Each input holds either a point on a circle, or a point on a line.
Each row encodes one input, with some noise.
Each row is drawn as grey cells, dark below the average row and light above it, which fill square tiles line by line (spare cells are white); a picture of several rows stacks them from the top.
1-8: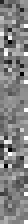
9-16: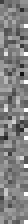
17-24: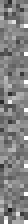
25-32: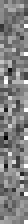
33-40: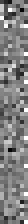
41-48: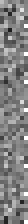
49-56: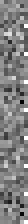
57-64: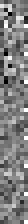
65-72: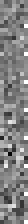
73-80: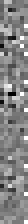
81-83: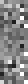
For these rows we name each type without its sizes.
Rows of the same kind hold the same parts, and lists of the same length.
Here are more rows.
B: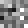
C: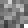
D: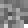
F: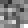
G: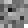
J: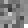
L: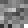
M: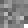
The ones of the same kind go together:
B, D, F, G, J, M
C, L

